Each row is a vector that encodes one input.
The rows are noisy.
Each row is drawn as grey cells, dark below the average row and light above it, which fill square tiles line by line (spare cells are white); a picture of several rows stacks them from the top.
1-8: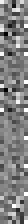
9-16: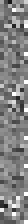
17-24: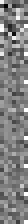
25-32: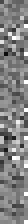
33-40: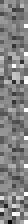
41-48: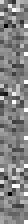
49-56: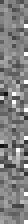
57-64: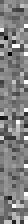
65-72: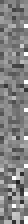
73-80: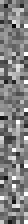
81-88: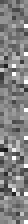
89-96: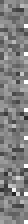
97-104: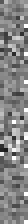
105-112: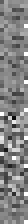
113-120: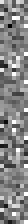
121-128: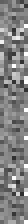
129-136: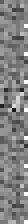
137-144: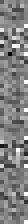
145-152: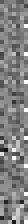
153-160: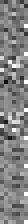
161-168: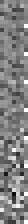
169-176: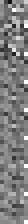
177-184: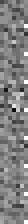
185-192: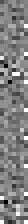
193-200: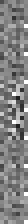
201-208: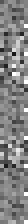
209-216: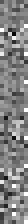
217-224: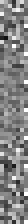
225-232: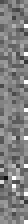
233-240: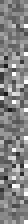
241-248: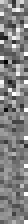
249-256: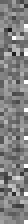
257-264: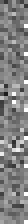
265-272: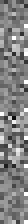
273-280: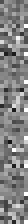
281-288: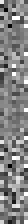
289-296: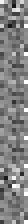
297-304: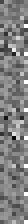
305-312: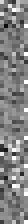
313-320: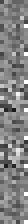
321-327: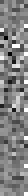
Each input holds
either a point on a 3-point line and a point on an 8-point line, or a point on a 10-point line and a true/false value.
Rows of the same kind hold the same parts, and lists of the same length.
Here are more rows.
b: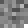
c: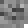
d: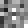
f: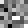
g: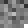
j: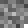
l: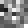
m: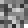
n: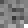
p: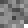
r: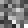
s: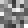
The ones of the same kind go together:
b, c, g, j, n, p
d, f, l, m, r, s

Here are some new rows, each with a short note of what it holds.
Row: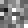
a point on a 3-point line and a point on an 8-point line
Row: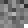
a point on a 10-point line and a true/false value
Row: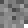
a point on a 10-point line and a true/false value
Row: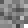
a point on a 10-point line and a true/false value
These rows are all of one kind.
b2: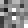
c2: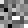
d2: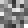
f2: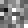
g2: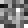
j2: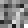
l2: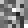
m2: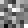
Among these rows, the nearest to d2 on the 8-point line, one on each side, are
g2 and m2.
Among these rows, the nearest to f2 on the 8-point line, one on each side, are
b2 and l2.
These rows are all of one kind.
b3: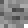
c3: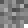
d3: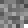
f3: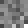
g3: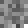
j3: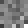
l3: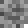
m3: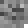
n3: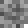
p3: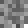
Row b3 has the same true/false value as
c3 and m3.
